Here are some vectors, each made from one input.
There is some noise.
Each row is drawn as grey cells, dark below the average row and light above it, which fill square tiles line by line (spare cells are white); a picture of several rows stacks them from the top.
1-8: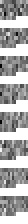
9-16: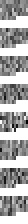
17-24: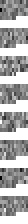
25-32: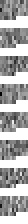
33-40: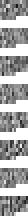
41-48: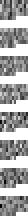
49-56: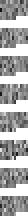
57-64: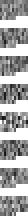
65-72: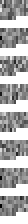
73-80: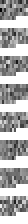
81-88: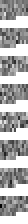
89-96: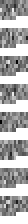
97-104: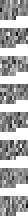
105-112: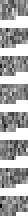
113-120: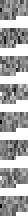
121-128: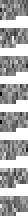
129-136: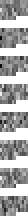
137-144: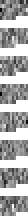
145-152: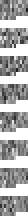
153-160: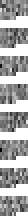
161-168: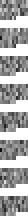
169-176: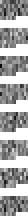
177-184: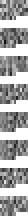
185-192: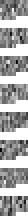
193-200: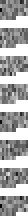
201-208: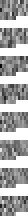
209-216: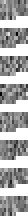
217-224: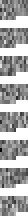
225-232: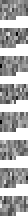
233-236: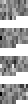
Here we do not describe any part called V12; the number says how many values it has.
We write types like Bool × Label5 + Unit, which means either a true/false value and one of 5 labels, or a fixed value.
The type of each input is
Bool × V12 + Line14.
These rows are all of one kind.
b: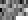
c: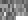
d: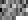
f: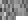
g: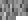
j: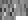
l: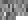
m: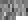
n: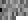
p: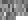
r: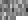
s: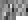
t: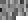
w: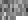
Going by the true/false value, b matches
d, n and t.
